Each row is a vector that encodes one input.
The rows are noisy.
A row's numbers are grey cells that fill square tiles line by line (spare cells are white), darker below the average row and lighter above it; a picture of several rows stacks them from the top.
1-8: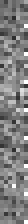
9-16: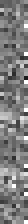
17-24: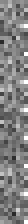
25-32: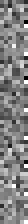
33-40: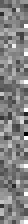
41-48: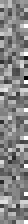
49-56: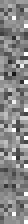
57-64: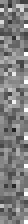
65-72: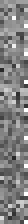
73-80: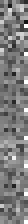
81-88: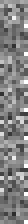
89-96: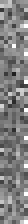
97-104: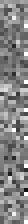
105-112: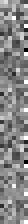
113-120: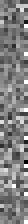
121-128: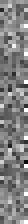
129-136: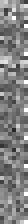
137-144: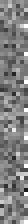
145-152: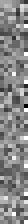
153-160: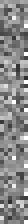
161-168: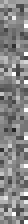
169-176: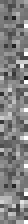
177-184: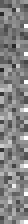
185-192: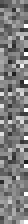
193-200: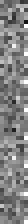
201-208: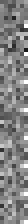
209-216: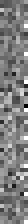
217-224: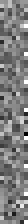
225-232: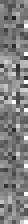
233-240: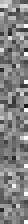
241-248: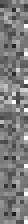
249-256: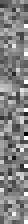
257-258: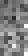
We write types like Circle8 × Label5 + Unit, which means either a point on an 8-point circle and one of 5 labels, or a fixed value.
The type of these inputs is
Bool × (Line7 + Line9).
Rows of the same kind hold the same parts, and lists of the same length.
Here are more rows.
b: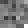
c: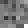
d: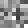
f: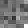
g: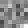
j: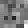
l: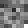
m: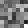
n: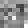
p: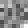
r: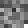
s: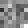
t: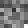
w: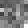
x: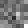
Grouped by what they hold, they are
b, c, f, j, l, m, r, t, w, x
d, g, n, p, s

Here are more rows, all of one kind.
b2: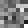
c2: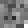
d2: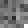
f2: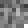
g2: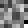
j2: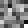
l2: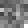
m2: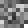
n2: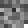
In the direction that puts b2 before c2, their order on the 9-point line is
g2, n2, j2, f2, l2, m2, d2, b2, c2.
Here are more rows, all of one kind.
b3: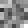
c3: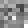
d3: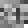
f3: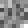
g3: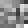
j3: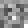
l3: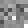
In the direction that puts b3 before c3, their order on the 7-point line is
b3, f3, g3, d3, l3, c3, j3.
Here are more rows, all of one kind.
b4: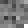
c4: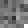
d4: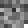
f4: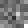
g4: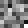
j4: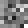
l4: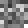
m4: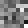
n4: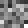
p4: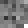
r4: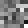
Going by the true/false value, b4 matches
c4, d4, f4 and p4.
